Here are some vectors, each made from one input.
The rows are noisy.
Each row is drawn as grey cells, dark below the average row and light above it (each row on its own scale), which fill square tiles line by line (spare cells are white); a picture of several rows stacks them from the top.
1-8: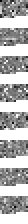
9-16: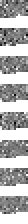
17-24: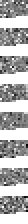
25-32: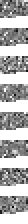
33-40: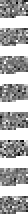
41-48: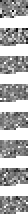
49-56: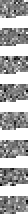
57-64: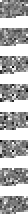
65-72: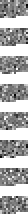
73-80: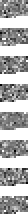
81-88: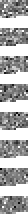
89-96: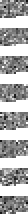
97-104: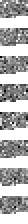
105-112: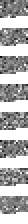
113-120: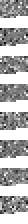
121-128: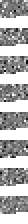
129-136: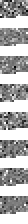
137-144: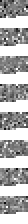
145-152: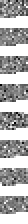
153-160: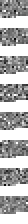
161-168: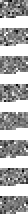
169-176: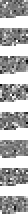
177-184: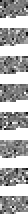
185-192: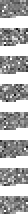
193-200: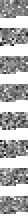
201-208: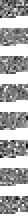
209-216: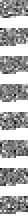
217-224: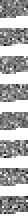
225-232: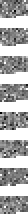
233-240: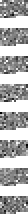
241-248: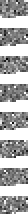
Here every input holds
either a point on each of two 16-point circles, or a point on a 9-point line.
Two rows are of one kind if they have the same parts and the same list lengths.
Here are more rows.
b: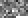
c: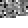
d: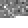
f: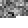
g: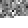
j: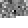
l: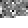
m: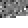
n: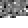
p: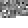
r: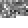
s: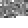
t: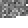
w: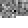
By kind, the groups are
b, d, f, j, p, r, s, t, w
c, g, l, m, n

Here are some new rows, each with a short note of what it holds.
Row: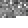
a point on each of two 16-point circles
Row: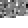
a point on a 9-point line
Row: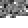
a point on a 9-point line
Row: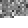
a point on a 9-point line
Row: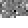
a point on each of two 16-point circles
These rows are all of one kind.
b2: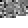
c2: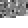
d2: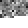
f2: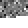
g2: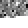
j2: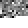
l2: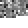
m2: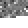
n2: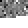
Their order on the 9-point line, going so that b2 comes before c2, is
m2, f2, n2, b2, l2, c2, g2, d2, j2.
